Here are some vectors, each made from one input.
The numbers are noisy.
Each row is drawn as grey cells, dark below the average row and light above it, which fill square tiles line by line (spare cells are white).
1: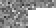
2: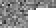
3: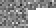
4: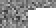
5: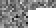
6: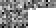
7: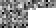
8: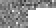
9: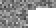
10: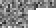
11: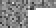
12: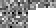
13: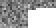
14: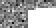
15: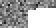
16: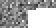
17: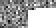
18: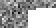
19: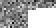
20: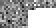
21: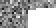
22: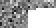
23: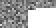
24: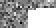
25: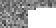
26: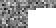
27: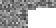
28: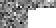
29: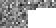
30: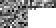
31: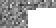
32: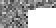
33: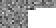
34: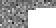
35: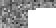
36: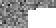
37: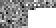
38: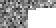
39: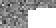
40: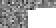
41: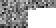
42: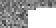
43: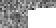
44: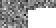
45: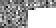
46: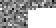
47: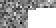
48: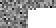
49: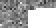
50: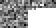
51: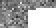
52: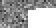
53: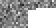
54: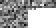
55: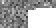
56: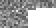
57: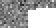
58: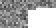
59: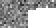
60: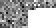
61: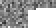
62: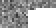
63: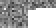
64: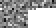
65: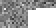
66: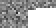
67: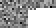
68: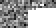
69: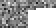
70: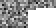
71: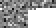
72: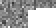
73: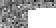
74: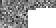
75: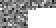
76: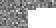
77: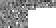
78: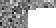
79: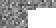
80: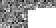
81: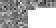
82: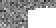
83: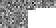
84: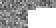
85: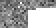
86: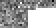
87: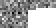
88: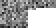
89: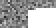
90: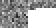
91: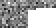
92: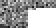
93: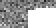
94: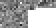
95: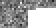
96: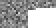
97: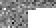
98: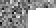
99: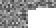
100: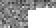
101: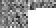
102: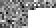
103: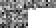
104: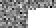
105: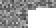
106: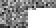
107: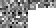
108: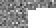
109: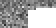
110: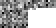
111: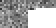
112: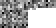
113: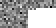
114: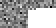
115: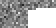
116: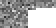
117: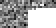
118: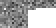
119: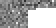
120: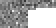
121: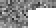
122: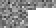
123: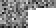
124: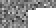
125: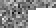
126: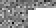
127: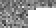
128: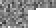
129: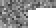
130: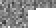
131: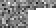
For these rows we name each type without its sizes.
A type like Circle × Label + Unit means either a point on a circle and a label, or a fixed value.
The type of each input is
Line + List(Circle).
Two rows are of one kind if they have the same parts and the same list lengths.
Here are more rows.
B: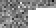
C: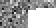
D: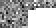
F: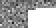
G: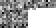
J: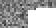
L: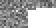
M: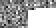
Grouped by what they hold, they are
B, F
C, G
D, M
J, L

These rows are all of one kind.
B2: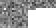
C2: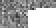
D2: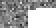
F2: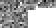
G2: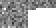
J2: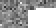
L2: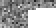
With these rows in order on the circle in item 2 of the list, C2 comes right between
J2 and L2.
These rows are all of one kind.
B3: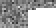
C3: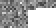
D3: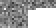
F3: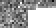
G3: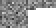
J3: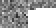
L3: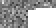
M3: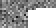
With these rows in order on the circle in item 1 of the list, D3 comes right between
B3 and F3.
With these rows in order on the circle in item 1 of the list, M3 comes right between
B3 and L3.
